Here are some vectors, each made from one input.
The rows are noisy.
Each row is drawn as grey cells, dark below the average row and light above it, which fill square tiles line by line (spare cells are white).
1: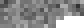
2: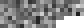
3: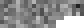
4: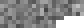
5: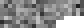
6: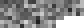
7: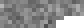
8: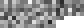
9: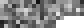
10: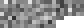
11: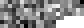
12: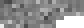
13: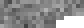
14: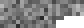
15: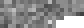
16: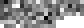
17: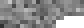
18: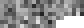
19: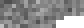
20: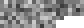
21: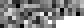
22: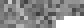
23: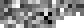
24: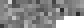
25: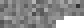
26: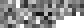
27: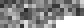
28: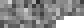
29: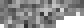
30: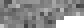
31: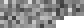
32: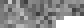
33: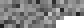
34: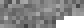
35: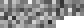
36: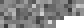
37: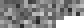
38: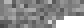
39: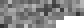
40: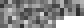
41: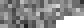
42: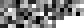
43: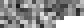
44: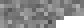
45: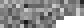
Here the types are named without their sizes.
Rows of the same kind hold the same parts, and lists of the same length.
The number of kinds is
3.
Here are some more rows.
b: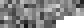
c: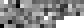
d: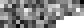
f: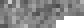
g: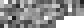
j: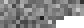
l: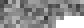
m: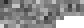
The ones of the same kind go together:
b, d, j, m
c, g
f, l

